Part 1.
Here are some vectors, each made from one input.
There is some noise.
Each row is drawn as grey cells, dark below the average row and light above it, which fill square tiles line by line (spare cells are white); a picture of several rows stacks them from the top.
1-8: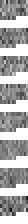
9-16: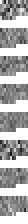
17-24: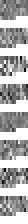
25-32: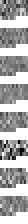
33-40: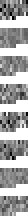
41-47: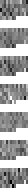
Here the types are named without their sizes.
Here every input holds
a point on a circle.
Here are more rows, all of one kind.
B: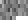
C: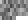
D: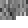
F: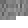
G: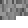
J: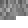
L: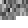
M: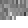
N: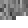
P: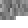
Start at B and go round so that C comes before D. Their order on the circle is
B, P, C, L, J, F, M, G, N, D.
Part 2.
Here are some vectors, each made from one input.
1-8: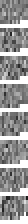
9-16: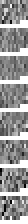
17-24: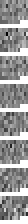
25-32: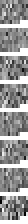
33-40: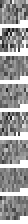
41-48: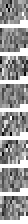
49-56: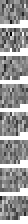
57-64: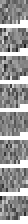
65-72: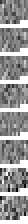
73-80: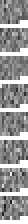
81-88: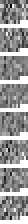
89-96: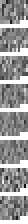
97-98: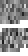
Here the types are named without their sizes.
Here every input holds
a node of a tree.
